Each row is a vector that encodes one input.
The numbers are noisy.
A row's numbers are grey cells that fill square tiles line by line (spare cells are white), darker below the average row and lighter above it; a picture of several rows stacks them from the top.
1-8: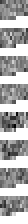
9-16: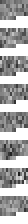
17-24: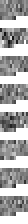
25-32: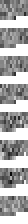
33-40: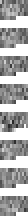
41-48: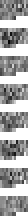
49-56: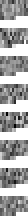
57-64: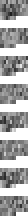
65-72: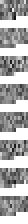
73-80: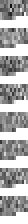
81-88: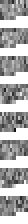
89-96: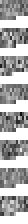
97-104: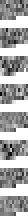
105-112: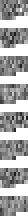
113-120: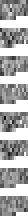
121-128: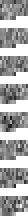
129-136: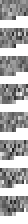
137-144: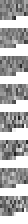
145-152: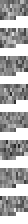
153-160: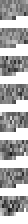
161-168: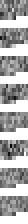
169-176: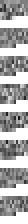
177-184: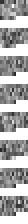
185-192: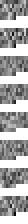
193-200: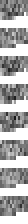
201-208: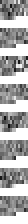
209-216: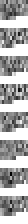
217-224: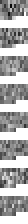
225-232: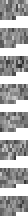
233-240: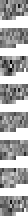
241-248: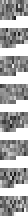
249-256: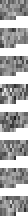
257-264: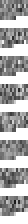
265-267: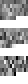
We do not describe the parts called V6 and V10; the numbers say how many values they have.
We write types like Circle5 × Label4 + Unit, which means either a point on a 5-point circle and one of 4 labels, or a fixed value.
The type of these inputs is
Bool × V10 + (Tree12 + Unit) × V6.
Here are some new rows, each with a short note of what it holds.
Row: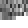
a true/false value and a value of V10
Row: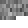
a node of a 12-node tree and a value of V6
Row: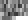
a true/false value and a value of V10
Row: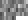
a value of V6
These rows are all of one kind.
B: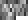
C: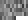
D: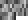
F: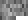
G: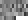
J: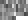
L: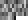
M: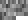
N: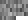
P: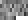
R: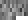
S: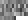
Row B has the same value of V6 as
C, F and N.
